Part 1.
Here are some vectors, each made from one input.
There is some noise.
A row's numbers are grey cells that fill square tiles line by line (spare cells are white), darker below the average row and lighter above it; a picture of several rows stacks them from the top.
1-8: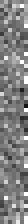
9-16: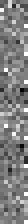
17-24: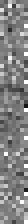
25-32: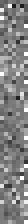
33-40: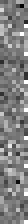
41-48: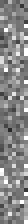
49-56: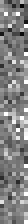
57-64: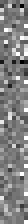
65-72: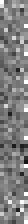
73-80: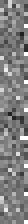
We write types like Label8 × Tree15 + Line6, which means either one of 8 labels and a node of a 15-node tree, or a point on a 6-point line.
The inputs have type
Bool × Bool × Bool × Bool × Circle11.
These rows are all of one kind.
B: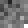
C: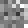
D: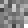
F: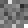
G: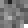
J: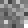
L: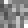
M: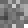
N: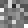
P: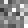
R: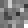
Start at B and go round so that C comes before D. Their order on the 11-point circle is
B, M, C, F, R, N, L, P, J, D, G.
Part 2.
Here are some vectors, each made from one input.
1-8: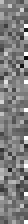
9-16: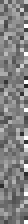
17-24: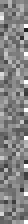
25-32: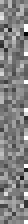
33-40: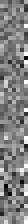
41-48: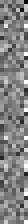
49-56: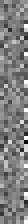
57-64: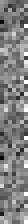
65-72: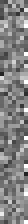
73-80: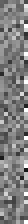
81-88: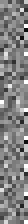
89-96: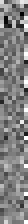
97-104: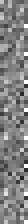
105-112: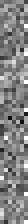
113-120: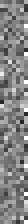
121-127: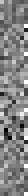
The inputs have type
List2(Line5).
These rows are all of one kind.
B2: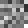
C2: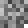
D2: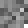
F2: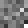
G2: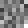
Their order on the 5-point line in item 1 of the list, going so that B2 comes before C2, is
G2, B2, D2, F2, C2.
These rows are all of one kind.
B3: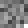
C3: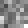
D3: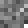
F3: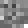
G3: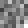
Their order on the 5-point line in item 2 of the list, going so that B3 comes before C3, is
D3, B3, G3, C3, F3.
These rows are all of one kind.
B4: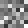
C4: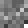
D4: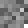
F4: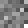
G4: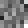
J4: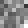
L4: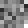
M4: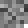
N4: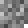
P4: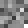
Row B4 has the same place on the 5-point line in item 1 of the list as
D4, F4 and P4.
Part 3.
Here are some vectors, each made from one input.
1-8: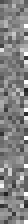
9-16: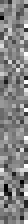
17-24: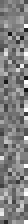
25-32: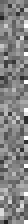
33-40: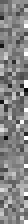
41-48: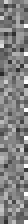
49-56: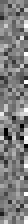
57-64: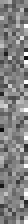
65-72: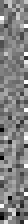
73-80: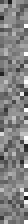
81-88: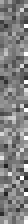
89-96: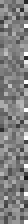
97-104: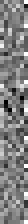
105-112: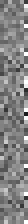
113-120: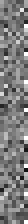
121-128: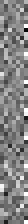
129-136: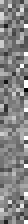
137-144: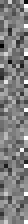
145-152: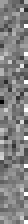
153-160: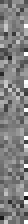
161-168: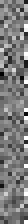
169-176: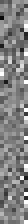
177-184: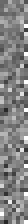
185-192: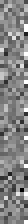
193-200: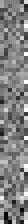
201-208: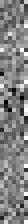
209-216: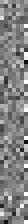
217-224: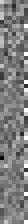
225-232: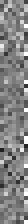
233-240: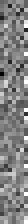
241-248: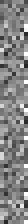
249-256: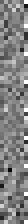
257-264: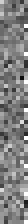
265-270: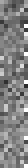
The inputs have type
List2(Line5).
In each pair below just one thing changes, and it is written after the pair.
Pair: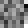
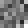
the place on the 5-point line in item 2 of the list
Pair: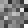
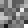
the place on the 5-point line in item 1 of the list
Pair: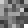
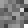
the place on the 5-point line in item 1 of the list
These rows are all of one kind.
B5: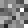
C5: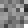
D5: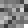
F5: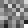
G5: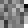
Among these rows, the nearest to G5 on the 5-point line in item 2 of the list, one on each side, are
C5 and F5.
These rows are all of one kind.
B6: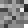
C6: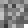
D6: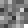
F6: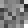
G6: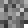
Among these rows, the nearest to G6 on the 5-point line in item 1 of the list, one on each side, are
C6 and D6.
